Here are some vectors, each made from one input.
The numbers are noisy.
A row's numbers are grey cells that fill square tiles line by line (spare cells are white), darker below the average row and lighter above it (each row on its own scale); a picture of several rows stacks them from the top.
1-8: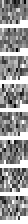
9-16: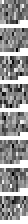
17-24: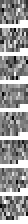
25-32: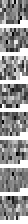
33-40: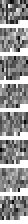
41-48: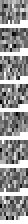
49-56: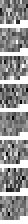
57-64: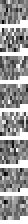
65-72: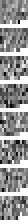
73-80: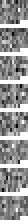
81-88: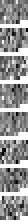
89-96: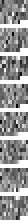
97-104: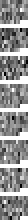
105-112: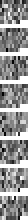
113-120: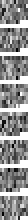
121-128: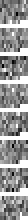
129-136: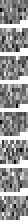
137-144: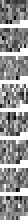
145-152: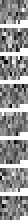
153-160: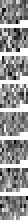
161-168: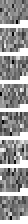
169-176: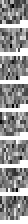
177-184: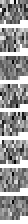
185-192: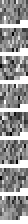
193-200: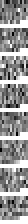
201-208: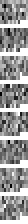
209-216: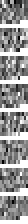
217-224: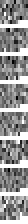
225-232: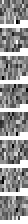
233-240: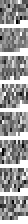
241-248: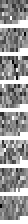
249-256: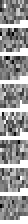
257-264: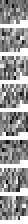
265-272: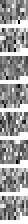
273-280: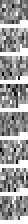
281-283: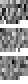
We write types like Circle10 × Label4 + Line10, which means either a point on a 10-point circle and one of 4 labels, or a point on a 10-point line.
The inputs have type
(Bool × Bool × Bool × Bool × Bool + Label11) × Label11 × Label11 + List2(Line4).
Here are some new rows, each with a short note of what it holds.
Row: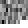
the empty list
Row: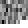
the empty list
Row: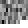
the empty list
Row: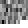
the empty list
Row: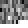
two labels (each one of 11) and five true/false values
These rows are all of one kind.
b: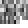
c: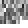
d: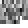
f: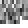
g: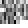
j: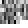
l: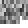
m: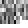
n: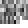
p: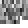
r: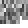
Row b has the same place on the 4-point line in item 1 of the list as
g, j, m and n.
